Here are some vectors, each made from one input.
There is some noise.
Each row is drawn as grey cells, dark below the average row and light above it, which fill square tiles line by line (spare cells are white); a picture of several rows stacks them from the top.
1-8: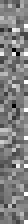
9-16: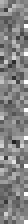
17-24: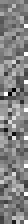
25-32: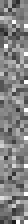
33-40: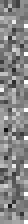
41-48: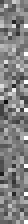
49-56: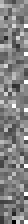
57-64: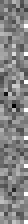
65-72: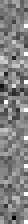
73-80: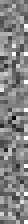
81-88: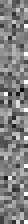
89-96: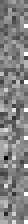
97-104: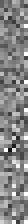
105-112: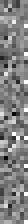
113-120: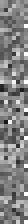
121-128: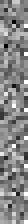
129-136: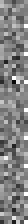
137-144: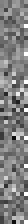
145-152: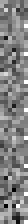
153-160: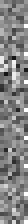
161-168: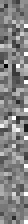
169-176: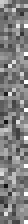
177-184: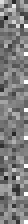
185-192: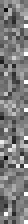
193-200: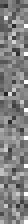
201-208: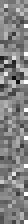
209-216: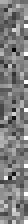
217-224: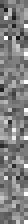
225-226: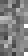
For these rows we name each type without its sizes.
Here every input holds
four true/false values.
